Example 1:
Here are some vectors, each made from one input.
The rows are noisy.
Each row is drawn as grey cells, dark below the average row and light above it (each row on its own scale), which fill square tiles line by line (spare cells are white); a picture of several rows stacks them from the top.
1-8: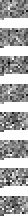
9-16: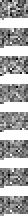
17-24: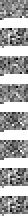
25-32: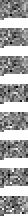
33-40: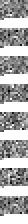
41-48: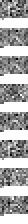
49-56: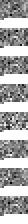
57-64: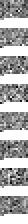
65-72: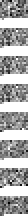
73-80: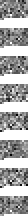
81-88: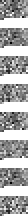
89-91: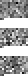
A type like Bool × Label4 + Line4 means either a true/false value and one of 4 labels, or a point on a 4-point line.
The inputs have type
Bool × Bool × Bool + Line9.
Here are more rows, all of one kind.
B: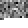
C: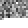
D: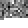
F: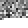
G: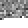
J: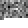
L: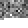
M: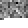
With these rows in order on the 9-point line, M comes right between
B and G.
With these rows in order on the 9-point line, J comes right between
B and D.
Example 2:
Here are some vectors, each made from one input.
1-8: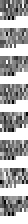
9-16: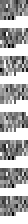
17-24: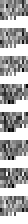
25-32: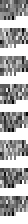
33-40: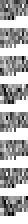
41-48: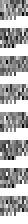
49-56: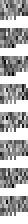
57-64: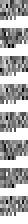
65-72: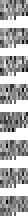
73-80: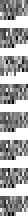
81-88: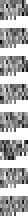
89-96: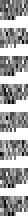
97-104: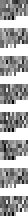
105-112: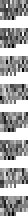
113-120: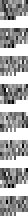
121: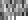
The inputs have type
Bool × Line7.
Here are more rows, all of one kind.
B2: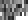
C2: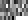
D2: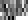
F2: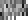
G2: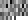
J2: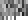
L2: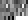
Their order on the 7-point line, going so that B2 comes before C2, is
B2, G2, D2, J2, F2, C2, L2.
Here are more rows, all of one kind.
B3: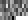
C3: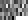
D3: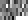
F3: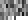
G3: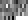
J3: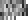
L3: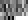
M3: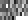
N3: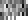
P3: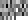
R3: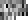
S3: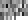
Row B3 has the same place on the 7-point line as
J3, N3 and R3.
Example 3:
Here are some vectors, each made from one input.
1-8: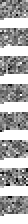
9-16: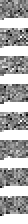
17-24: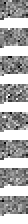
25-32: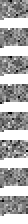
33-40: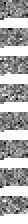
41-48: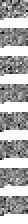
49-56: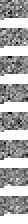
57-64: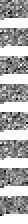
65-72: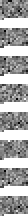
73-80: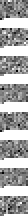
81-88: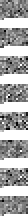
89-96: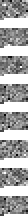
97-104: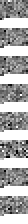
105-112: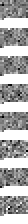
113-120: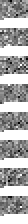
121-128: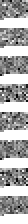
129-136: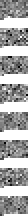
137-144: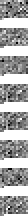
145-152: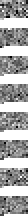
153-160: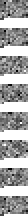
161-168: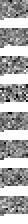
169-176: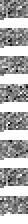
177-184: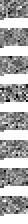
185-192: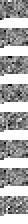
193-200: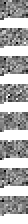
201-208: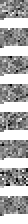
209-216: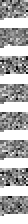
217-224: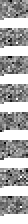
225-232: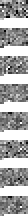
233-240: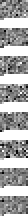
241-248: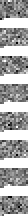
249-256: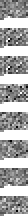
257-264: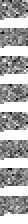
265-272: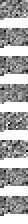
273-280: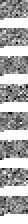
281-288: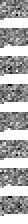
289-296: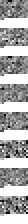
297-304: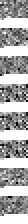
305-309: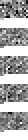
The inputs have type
Bool × Bool × Bool + Line13.
